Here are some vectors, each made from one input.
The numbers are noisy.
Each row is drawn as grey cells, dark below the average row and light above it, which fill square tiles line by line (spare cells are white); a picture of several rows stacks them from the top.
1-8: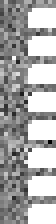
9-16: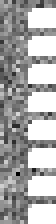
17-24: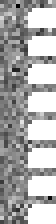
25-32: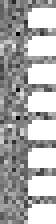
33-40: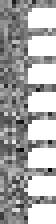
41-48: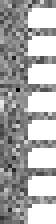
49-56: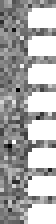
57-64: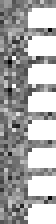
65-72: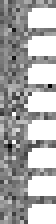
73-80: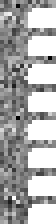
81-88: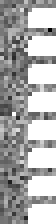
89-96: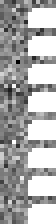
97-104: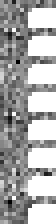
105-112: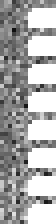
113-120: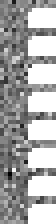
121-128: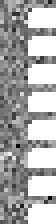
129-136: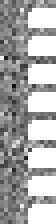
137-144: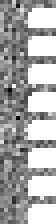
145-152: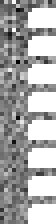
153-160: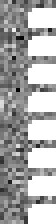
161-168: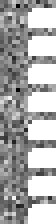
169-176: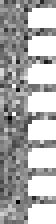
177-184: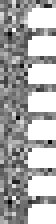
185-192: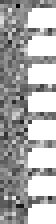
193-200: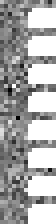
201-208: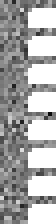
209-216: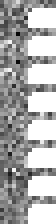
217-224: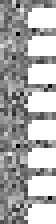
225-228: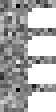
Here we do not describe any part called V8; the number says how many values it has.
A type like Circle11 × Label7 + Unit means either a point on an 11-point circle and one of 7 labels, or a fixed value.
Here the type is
Line4 + Line6 × List2(Line5) + V8.
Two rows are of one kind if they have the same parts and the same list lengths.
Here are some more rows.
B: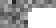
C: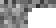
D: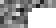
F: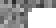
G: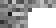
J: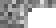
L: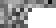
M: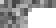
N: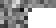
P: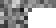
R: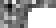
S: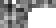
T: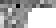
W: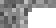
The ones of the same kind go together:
B, G, J, M, W
C, D, F
L, N, P
R, S
T

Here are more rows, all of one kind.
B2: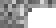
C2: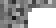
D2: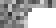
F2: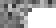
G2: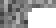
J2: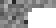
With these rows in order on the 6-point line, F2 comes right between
B2 and D2.
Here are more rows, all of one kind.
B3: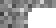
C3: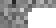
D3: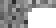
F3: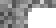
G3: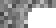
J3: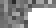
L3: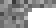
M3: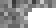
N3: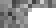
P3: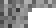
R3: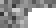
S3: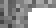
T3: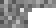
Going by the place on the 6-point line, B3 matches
L3 and R3.
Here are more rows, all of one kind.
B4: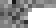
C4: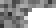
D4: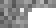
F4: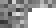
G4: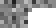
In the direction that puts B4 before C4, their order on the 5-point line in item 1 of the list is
B4, D4, G4, C4, F4.
